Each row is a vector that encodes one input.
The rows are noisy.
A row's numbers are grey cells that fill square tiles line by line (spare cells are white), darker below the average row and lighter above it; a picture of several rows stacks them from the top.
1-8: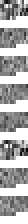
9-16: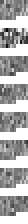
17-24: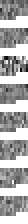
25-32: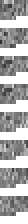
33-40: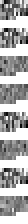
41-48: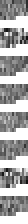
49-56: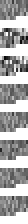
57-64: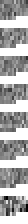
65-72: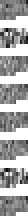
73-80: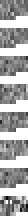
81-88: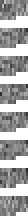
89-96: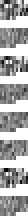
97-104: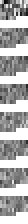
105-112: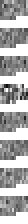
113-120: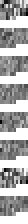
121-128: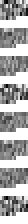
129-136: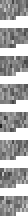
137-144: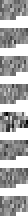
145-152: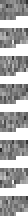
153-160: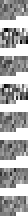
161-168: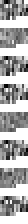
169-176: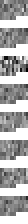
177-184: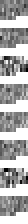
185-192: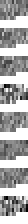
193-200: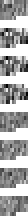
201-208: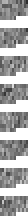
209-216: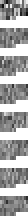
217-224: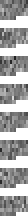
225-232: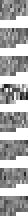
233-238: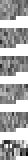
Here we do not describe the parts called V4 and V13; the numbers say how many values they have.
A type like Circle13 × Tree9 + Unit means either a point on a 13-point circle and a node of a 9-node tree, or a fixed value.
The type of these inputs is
(Bool × Bool × Bool + Unit) × V13 + Circle8 × V4.
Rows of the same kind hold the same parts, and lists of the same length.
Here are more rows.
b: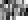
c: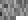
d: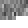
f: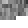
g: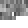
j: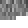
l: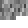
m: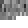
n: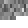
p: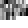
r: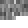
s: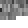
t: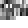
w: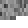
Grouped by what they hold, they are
b, p, t
c, d, f, g, j, r, s, w
l, m, n

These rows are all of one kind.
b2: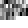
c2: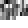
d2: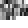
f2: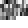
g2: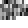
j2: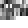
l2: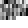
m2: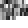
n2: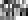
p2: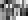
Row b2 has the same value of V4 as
j2 and n2.
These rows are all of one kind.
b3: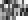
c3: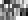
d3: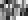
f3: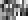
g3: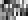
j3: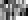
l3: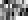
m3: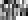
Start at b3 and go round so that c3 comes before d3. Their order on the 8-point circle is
b3, l3, j3, m3, c3, g3, f3, d3.
